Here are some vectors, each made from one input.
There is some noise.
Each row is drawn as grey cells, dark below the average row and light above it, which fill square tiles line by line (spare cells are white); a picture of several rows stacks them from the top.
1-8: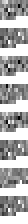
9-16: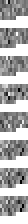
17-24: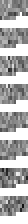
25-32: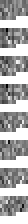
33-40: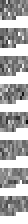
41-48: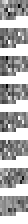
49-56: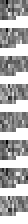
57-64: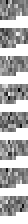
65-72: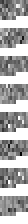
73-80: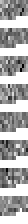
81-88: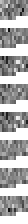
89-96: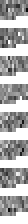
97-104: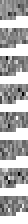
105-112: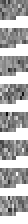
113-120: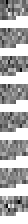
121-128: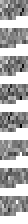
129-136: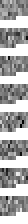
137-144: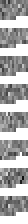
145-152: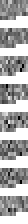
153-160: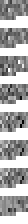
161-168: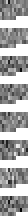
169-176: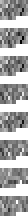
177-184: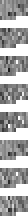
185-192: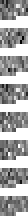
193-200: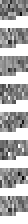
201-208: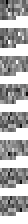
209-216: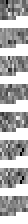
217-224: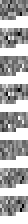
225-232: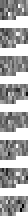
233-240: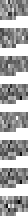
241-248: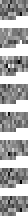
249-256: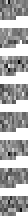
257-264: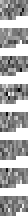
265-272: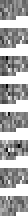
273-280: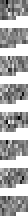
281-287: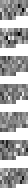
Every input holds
a true/false value, together with either a point on a 10-point circle, or a point on a 5-point line.
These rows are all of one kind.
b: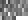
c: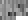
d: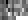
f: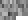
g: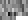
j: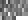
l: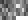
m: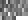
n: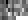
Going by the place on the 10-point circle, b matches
j and m.
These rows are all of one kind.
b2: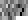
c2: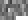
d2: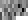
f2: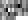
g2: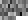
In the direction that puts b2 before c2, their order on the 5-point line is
g2, b2, d2, c2, f2.
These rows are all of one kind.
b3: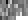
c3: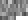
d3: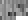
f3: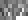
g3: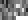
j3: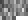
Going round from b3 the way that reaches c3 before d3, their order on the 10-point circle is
b3, c3, f3, d3, j3, g3.
